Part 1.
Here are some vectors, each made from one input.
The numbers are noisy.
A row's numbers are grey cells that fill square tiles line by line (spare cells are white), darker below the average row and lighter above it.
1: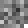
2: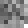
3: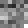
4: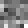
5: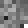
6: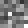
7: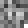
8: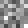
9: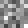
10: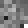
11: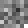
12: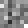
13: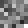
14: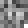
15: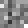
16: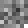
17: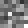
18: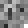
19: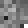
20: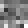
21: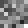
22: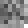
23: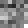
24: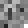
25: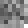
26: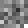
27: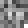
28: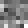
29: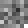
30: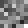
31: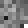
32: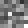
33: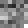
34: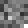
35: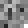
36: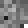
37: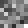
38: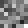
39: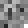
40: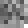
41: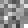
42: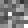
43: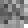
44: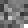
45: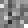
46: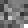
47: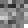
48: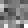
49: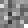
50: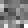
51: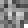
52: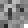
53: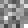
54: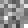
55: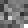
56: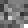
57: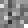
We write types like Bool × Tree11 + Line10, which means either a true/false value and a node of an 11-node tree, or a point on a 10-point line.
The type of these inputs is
Label12.
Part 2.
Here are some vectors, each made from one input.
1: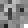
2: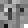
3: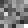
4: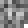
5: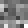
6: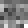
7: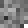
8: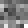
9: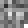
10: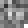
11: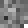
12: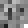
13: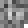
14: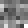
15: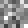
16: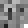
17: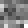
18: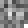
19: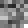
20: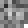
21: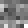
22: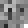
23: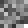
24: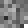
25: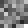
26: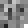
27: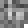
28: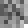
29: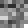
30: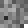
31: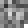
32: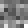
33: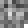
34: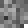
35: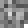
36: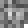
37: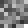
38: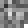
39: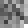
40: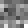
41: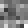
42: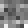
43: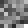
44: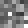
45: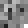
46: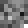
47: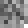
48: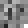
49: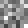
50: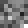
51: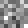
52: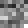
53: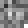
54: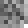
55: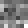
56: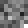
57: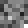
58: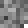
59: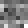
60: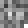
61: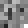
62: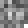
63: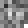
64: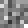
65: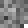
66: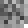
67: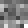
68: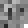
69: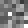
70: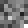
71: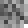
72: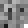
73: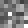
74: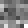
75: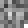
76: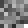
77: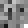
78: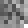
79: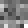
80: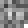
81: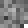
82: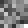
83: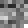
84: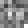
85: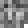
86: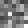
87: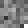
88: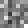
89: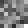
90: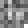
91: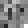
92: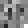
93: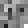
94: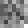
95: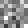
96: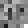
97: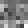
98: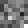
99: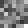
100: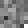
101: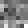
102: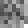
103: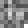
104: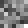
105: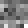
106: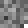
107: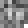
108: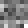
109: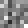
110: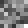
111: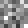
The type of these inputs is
Label11.
